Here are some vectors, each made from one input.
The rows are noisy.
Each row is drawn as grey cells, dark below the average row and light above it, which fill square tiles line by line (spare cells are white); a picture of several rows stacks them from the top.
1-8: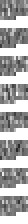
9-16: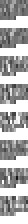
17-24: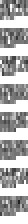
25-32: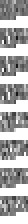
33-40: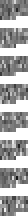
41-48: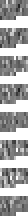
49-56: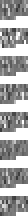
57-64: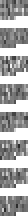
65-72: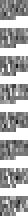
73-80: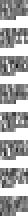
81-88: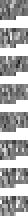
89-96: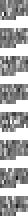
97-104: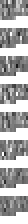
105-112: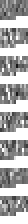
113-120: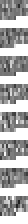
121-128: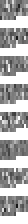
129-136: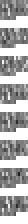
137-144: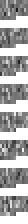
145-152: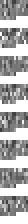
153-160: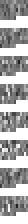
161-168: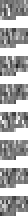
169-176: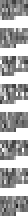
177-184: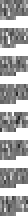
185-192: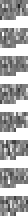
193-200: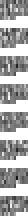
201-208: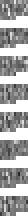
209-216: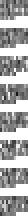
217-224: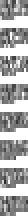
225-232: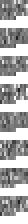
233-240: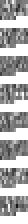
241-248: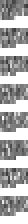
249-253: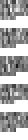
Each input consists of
either a point on an 11-point line, or a point on a 14-point line.
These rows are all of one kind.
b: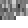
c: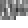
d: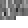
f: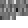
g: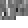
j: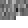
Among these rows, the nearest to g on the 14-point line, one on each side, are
d and f.
